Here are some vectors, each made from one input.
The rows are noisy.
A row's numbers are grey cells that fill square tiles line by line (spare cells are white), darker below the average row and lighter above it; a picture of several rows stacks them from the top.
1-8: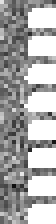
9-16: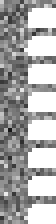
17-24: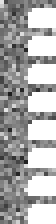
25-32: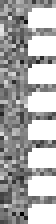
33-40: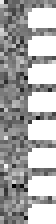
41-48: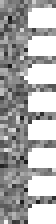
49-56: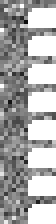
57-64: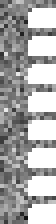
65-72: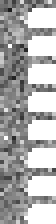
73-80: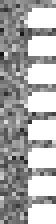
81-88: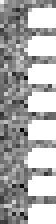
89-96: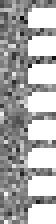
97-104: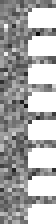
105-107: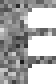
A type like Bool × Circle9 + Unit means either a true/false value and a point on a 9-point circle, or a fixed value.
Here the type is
Label4 × (Label4 + Line6).
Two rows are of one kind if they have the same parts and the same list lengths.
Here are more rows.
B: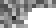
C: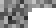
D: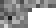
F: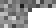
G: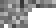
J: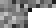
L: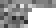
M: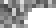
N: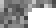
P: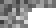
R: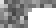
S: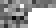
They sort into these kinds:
B, C, D, G, L, M, P, S
F, J, N, R

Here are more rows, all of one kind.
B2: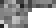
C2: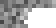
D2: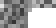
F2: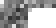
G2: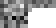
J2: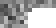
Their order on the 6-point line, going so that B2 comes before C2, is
B2, C2, D2, J2, F2, G2.
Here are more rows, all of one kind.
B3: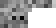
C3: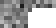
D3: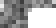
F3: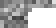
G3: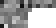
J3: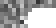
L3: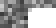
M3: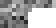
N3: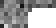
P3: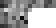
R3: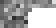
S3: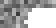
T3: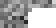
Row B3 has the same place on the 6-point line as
C3, D3, M3 and S3.
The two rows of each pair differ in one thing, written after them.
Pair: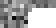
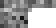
the place on the 6-point line
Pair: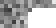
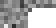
the label
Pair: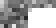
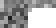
the place on the 6-point line
